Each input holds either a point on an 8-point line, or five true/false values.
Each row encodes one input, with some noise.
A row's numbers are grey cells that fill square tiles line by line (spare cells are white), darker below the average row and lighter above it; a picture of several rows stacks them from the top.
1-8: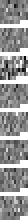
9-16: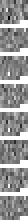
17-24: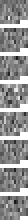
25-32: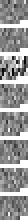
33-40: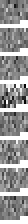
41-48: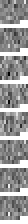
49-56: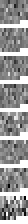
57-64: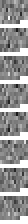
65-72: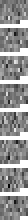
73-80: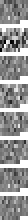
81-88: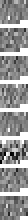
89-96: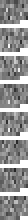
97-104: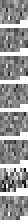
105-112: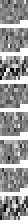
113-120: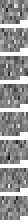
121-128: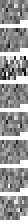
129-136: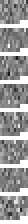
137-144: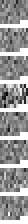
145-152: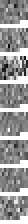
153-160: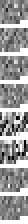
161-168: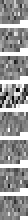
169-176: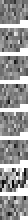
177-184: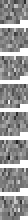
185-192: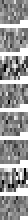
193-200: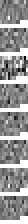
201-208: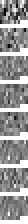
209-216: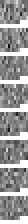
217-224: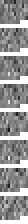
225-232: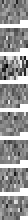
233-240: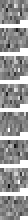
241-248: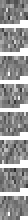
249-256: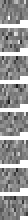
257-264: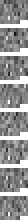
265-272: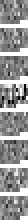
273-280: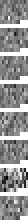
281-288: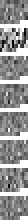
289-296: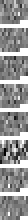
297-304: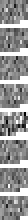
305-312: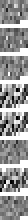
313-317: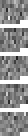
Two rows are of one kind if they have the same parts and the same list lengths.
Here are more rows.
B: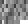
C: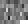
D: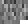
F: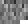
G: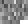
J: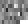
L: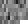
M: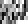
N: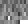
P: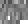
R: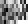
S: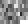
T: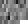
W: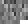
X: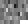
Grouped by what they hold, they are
B, C, D, F, G, J, L, N, P, S, T, W, X
M, R

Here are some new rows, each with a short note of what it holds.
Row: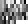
a point on an 8-point line
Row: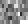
five true/false values
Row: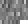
five true/false values
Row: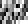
a point on an 8-point line
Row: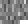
five true/false values
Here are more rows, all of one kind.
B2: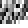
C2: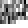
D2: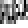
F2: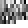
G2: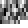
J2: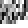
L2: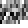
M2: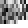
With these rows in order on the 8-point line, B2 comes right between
J2 and L2.
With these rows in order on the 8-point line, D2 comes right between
C2 and J2.
